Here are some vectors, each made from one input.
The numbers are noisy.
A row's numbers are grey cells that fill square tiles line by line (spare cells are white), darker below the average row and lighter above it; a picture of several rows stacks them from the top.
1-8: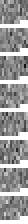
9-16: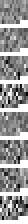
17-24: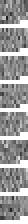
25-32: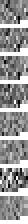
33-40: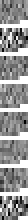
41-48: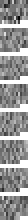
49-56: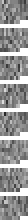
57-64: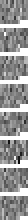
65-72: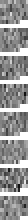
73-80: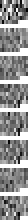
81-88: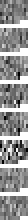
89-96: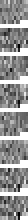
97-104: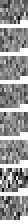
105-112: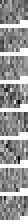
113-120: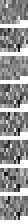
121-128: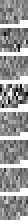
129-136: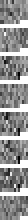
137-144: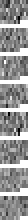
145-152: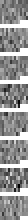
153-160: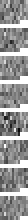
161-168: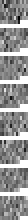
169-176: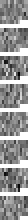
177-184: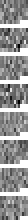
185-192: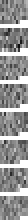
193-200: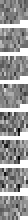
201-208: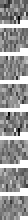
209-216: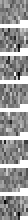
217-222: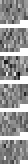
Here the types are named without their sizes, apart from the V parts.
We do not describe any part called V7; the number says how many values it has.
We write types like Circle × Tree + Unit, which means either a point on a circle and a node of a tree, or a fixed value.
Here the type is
List(Label × (Line + V7)).
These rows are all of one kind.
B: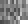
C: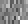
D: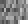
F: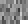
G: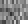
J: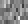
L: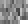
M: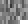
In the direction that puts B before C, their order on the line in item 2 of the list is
J, M, B, G, L, D, F, C.
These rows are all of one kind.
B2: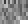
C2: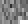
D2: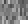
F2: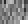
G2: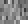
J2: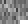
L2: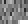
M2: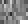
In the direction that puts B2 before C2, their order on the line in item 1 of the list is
G2, D2, J2, L2, M2, B2, C2, F2.
